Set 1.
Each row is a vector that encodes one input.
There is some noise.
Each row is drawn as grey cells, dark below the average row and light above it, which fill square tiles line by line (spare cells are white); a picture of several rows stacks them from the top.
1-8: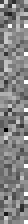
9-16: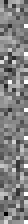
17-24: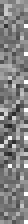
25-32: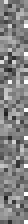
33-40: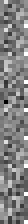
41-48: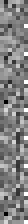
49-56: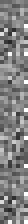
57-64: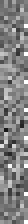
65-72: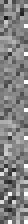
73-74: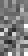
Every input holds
a node of a 12-node tree.
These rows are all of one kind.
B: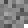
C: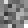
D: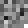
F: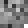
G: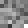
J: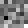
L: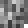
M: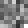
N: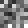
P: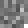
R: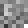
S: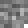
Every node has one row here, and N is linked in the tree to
C.
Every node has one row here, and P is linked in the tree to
C, M and S.
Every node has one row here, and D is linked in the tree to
B and J.
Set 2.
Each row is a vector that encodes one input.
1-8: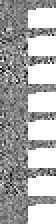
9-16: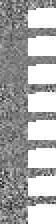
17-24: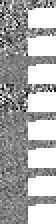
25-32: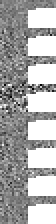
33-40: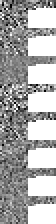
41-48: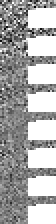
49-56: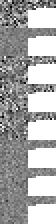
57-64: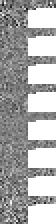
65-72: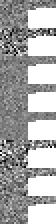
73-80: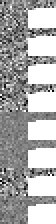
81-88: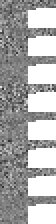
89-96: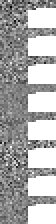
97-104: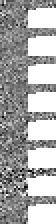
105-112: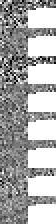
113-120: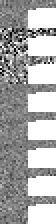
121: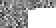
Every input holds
either a fixed value, or a node of a 9-node tree.
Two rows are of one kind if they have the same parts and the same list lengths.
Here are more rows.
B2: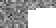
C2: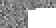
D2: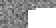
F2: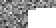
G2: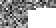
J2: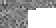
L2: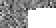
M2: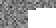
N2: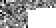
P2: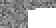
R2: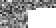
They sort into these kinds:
B2, N2
C2, D2, F2, G2, J2, L2, M2, P2, R2

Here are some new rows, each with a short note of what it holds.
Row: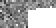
a fixed value
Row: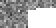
a fixed value
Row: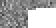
a node of a 9-node tree
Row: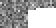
a fixed value
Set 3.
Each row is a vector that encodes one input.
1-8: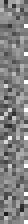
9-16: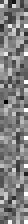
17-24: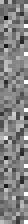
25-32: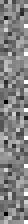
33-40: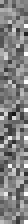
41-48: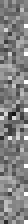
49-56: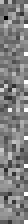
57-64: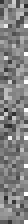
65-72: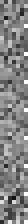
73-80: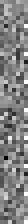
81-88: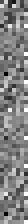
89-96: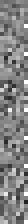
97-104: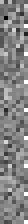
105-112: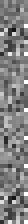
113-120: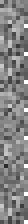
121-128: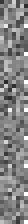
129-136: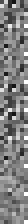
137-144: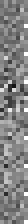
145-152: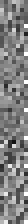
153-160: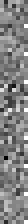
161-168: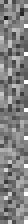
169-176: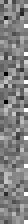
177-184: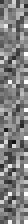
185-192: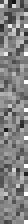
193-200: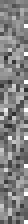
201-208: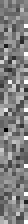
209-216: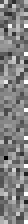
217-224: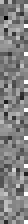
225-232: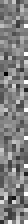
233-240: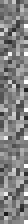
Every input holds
a node of a 15-node tree.
